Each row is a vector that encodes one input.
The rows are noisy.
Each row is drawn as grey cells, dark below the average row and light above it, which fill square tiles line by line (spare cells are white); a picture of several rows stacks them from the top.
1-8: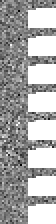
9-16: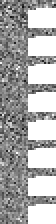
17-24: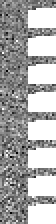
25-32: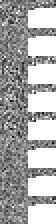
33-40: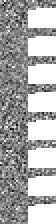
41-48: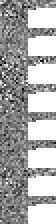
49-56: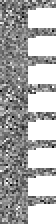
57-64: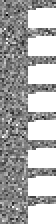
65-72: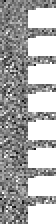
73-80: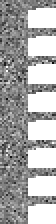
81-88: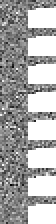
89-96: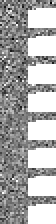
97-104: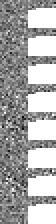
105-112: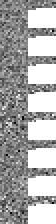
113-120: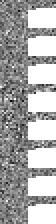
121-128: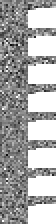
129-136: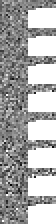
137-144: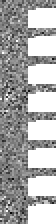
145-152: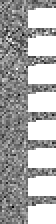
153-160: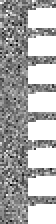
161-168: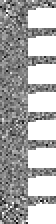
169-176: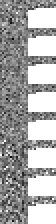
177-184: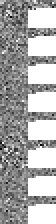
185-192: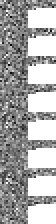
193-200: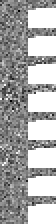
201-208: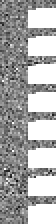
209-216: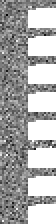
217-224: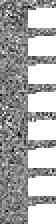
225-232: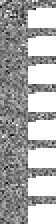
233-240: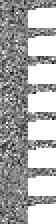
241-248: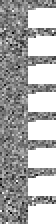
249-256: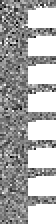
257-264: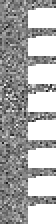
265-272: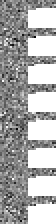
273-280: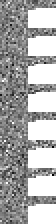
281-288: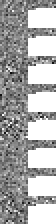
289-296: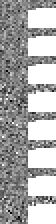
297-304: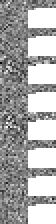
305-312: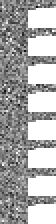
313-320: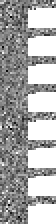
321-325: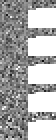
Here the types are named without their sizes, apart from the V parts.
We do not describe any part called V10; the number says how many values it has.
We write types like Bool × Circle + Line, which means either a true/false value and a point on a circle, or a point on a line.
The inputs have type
Bool × (Tree + V10) + Label × Label × Label × Label + Unit.
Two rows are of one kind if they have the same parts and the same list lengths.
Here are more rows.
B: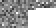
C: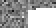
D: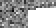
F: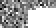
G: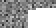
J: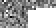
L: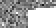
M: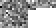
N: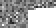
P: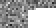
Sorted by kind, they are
B, L, P
C, D, G, N
F
J, M

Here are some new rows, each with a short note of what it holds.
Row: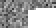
a true/false value and a value of V10
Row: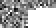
a fixed value
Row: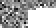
a fixed value
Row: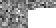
a true/false value and a value of V10
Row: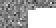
a true/false value and a value of V10
